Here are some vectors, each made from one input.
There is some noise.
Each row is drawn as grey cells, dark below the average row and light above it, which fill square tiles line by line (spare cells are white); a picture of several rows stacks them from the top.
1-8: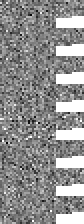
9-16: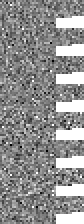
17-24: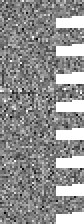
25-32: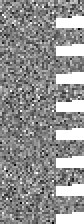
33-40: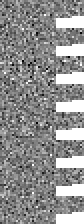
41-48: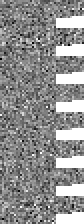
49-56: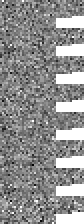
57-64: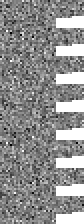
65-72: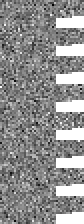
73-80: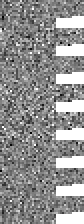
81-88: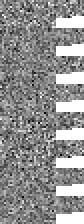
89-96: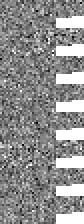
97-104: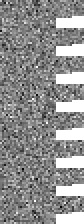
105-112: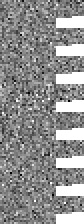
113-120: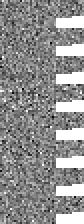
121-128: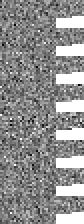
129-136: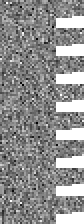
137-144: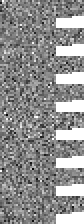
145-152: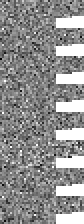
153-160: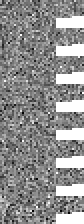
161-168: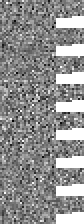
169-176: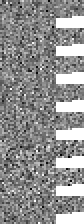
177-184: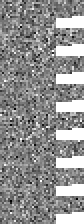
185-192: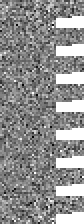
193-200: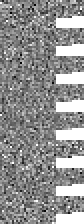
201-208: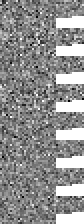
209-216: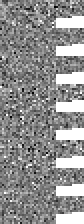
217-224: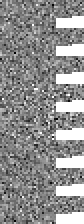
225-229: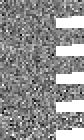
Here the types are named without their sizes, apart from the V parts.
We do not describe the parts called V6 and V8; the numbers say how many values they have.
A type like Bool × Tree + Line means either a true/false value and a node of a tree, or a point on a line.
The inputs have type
(Bool × Bool × Bool × Bool + V6) × (Label + Line × V8).
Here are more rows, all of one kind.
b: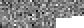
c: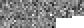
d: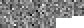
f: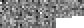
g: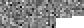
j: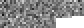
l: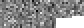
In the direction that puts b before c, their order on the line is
f, b, d, g, j, c, l.
